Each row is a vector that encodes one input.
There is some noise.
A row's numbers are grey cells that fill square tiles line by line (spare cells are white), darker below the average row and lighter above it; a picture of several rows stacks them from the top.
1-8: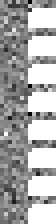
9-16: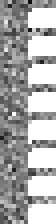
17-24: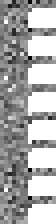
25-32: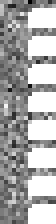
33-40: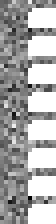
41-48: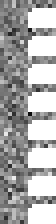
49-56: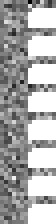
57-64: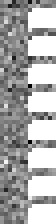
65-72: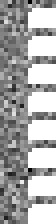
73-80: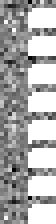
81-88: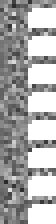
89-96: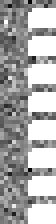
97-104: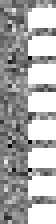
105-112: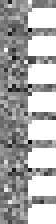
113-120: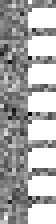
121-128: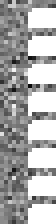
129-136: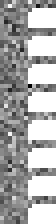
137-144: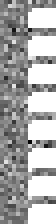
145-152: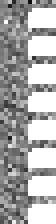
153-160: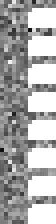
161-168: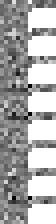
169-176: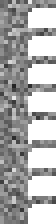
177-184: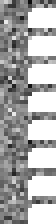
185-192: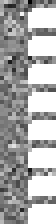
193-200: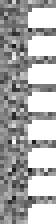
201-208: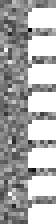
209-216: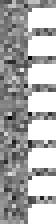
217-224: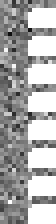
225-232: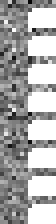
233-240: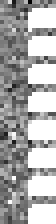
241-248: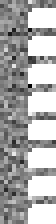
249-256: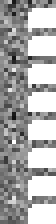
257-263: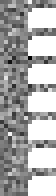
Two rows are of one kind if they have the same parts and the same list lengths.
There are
2 kinds of row.
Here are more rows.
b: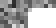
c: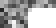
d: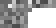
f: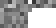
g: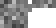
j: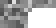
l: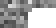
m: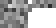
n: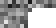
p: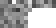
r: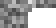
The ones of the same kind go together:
b, c, n
d, f, g, j, l, m, p, r

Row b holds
a point on a 6-point circle, a point on a 9-point circle and a true/false value.
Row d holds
a point on a 9-point circle, one of 7 labels and a true/false value.
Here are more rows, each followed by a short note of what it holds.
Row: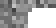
a point on a 9-point circle, one of 7 labels and a true/false value
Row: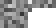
a point on a 9-point circle, one of 7 labels and a true/false value
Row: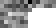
a point on a 6-point circle, a point on a 9-point circle and a true/false value
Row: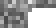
a point on a 9-point circle, one of 7 labels and a true/false value
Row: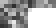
a point on a 6-point circle, a point on a 9-point circle and a true/false value
